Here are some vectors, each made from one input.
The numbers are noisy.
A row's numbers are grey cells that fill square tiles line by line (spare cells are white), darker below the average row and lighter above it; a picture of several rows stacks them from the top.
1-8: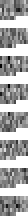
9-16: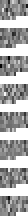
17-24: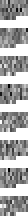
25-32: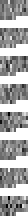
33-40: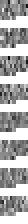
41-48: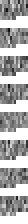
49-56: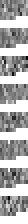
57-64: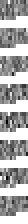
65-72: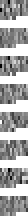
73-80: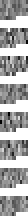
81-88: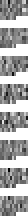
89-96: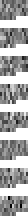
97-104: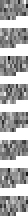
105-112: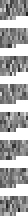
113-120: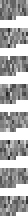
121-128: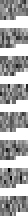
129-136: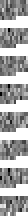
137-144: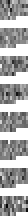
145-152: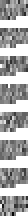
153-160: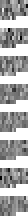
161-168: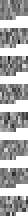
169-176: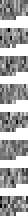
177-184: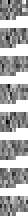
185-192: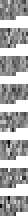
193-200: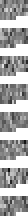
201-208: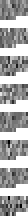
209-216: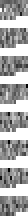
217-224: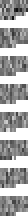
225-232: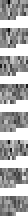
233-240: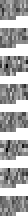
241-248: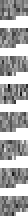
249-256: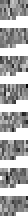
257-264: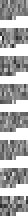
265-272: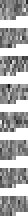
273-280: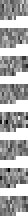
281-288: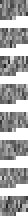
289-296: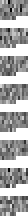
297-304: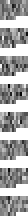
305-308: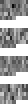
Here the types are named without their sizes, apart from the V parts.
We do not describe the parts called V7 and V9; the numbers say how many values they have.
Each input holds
a value of V9, together with either a point on a line, or four true/false values and a value of V7.
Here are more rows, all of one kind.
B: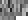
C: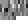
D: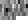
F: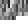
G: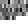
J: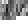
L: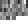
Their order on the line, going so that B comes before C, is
J, B, G, L, D, C, F.
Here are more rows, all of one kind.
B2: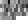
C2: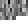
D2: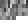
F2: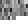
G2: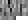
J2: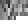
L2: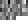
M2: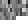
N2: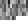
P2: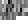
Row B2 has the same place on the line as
D2, J2 and N2.
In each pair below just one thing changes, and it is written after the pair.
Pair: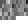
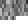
one of the four true/false values
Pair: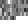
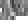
the value of V9
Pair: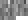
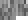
one of the four true/false values
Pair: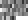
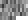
the value of V9
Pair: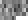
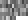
the value of V9
